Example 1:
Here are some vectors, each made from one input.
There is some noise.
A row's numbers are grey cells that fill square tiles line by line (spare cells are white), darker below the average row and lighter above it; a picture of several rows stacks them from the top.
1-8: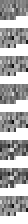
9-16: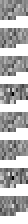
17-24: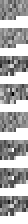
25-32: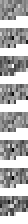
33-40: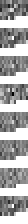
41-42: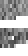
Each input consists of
a point on a 7-point line.
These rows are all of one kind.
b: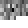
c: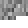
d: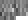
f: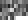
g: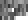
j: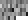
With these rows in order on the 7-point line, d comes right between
c and g.
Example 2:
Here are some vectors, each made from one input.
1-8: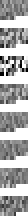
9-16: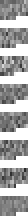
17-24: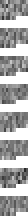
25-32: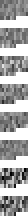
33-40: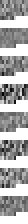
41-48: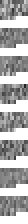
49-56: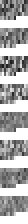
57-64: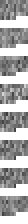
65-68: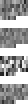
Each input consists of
a point on an 11-point circle.
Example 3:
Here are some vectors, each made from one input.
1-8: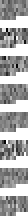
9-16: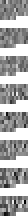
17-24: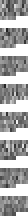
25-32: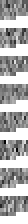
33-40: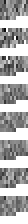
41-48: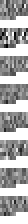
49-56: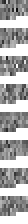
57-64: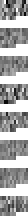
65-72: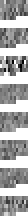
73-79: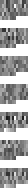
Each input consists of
four true/false values.
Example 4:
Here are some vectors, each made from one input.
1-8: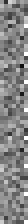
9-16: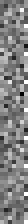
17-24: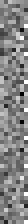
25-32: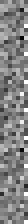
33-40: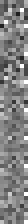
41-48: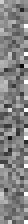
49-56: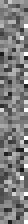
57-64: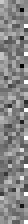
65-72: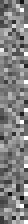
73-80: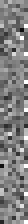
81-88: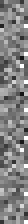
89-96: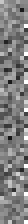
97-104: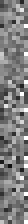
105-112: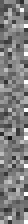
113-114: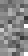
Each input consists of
a point on a 12-point line.
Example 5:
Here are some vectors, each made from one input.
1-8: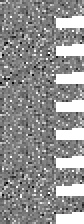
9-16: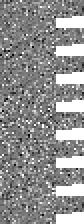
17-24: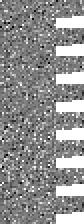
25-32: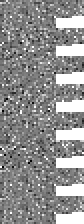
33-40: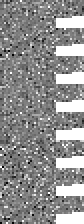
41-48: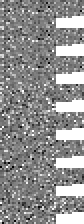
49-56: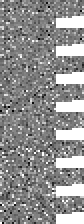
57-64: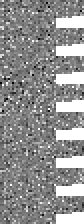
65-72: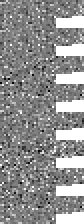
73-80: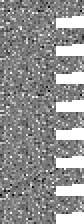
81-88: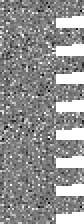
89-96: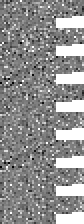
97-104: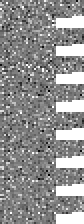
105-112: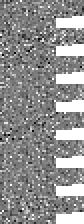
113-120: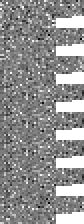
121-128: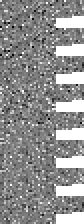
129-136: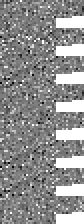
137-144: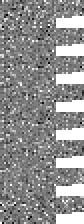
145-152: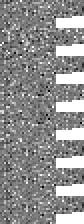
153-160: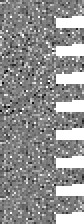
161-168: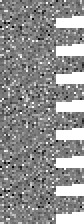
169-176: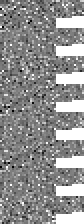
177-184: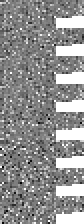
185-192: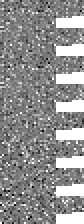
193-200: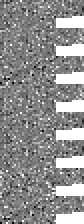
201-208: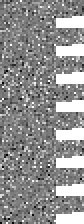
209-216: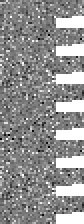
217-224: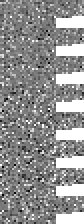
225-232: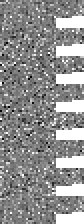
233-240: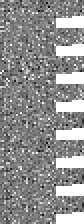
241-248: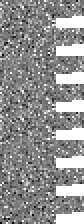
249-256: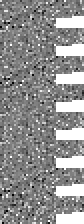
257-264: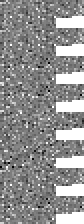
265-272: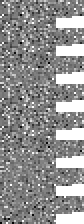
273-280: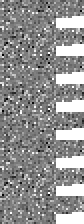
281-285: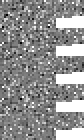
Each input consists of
one of 10 labels.
